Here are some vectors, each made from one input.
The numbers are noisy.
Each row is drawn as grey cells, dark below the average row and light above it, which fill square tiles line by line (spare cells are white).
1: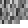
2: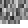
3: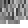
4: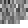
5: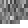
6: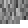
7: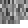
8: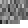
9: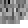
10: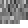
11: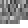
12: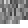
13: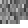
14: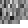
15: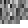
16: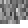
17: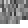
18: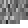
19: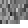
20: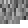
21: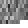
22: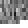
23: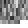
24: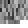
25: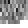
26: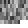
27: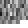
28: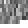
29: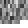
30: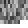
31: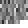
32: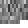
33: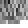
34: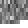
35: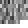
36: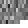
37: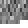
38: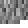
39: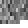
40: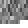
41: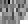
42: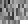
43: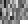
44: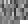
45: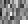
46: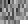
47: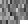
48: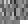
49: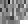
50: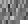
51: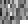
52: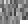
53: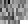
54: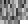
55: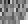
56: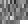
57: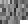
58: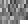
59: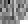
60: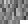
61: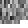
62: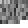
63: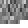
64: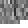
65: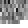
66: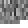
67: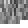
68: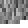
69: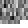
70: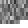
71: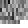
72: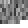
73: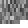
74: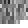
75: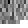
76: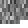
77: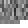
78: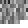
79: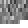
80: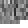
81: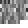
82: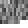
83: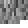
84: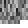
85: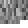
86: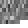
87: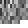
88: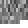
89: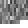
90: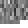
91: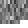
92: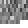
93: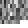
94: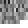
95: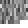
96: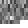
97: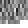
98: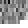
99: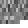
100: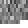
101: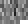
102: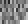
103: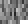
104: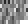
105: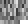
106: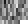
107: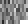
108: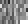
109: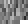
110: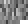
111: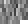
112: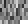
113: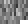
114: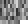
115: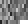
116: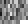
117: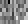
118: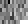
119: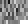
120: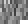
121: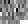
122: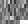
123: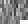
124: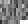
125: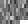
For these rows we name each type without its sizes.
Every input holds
either a label and a true/false value, or a point on each of three lines.
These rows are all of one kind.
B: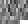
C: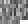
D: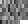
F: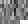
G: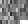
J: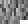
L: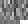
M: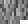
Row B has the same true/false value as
D and G.
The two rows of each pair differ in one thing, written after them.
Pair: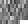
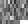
the label
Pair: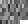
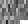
the label
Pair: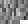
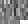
the label
